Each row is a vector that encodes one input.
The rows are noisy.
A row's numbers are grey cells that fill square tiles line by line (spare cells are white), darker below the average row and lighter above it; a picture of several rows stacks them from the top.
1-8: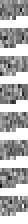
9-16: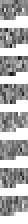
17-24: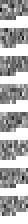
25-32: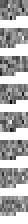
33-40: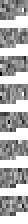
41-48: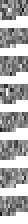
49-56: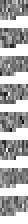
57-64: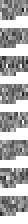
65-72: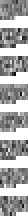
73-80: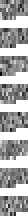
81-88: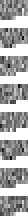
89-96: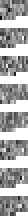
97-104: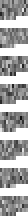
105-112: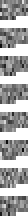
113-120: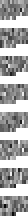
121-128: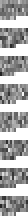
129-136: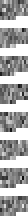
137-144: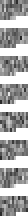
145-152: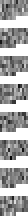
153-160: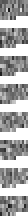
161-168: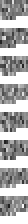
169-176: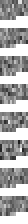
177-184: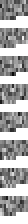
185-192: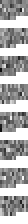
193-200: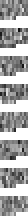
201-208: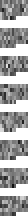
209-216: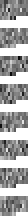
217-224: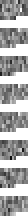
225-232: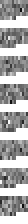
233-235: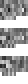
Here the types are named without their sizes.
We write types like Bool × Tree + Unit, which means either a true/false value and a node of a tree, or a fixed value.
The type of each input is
(Bool × Bool × Bool + Line) × (Label + Tree).
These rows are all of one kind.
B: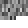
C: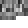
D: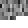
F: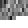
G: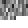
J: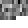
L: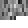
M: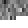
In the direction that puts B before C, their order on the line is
G, B, M, F, L, D, J, C.
